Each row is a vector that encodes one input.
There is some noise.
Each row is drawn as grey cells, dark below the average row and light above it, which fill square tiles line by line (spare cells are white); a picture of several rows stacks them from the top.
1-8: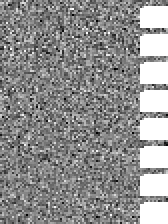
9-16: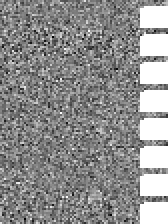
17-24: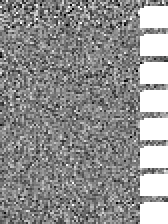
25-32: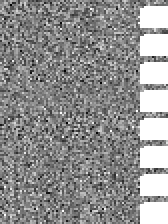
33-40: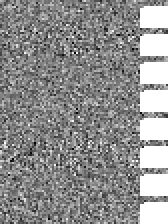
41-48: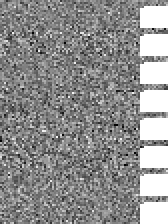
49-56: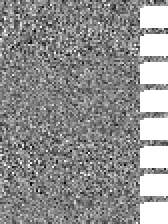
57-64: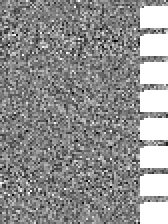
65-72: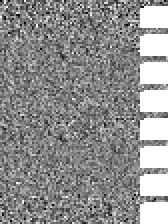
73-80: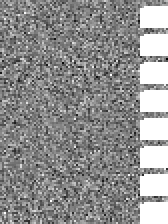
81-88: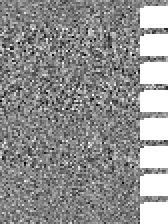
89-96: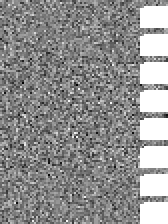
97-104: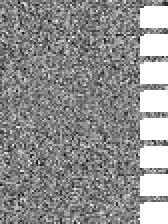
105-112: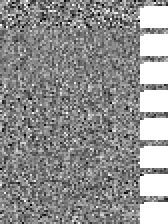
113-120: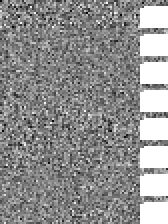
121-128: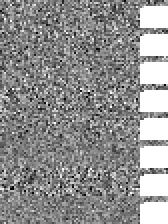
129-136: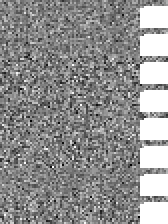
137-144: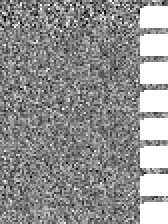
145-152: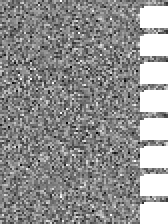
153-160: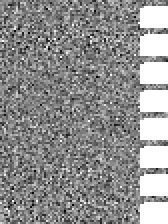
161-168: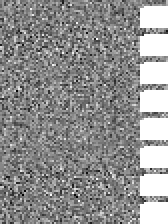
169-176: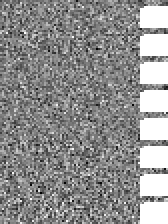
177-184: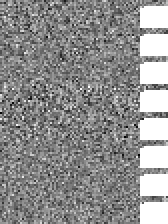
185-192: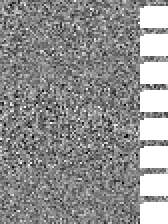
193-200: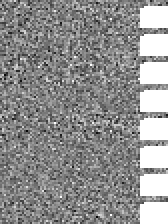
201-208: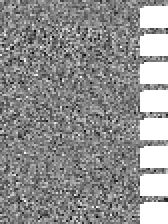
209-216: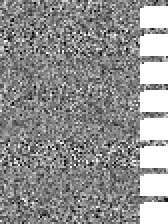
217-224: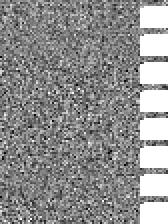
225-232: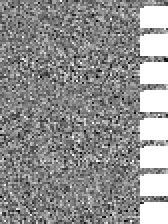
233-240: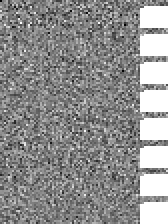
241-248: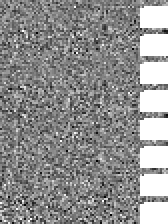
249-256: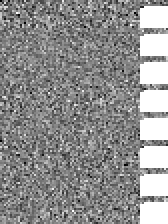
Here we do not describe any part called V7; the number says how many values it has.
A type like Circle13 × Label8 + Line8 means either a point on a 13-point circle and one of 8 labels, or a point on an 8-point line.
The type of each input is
Bool × (Label5 + Line6) + Line5 + V7.
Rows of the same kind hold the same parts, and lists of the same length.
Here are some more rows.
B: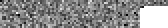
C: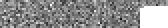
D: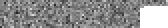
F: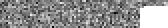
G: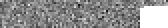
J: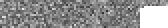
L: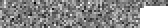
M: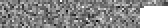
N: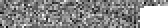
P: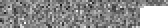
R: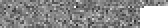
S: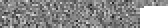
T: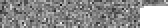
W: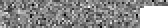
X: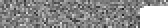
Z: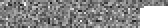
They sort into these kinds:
B, L, W
C, D, F, J, S
G, N, P, R, T, X
M, Z

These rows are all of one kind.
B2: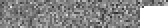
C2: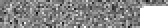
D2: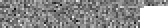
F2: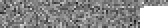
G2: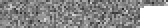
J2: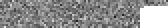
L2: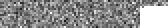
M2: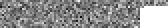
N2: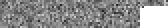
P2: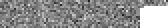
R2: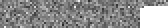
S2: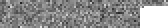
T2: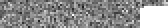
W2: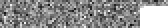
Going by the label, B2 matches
N2, R2 and S2.
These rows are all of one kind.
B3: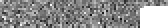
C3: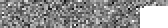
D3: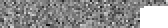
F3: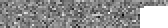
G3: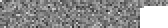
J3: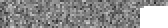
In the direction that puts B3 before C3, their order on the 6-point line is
J3, G3, B3, C3, D3, F3.
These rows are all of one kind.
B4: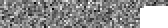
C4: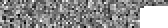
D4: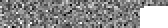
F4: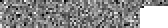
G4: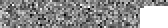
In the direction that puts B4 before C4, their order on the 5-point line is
B4, C4, F4, D4, G4.
